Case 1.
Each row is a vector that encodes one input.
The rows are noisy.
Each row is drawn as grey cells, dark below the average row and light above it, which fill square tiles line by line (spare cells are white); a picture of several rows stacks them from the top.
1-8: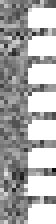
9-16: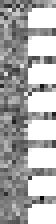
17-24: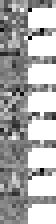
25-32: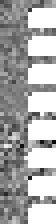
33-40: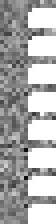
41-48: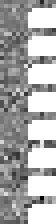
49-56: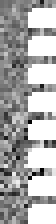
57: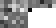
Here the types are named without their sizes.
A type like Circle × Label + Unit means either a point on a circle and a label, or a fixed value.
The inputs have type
List(Line).
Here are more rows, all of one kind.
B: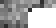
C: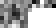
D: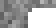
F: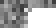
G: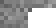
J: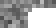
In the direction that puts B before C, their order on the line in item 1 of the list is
D, F, J, G, B, C.
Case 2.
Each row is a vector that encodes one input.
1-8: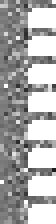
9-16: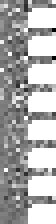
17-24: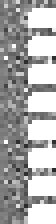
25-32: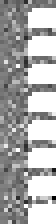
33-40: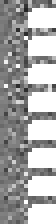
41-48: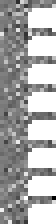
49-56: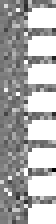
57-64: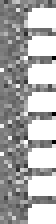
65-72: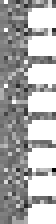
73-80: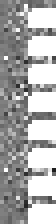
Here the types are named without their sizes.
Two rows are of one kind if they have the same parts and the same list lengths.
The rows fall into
2 kinds.
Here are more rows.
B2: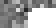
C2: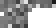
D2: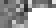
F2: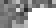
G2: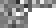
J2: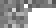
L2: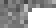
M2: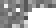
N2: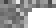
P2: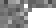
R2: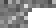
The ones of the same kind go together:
B2, D2, F2, J2, L2, M2, N2, P2, R2
C2, G2

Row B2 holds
three true/false values.
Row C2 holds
a point on a line.
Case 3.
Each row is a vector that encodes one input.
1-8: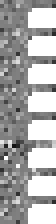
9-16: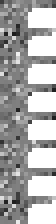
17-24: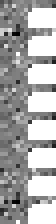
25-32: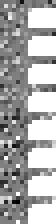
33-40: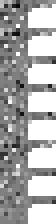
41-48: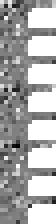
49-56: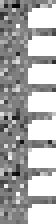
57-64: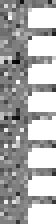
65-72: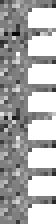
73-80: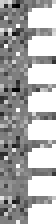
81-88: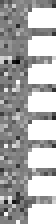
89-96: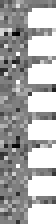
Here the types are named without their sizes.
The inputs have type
Circle + Tree + Unit.
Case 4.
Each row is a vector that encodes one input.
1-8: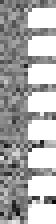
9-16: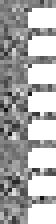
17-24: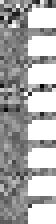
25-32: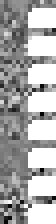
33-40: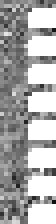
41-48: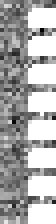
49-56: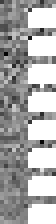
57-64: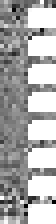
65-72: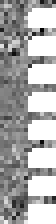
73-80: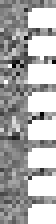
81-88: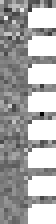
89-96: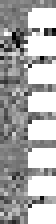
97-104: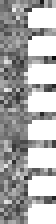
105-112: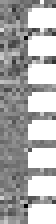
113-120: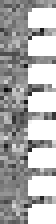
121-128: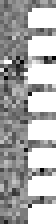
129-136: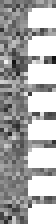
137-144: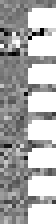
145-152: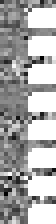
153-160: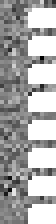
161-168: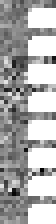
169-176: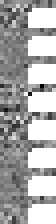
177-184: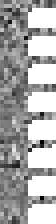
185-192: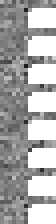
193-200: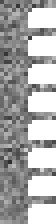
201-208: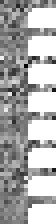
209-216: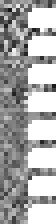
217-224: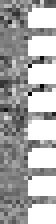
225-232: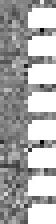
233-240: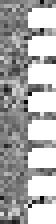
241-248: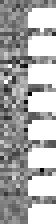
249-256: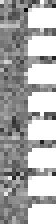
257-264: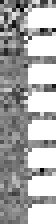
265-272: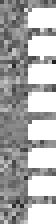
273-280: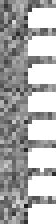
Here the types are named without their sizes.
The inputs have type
List(Line).
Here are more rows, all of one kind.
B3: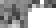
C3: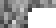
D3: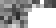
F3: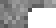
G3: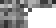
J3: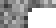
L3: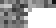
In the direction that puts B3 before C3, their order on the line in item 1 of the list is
D3, B3, G3, C3, F3, L3, J3.
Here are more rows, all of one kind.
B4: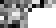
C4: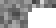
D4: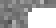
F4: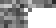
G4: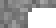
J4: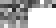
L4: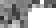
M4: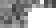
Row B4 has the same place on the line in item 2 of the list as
D4 and M4.
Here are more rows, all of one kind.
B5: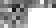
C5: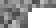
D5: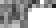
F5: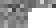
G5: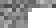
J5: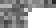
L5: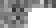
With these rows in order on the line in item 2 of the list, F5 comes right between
C5 and L5.
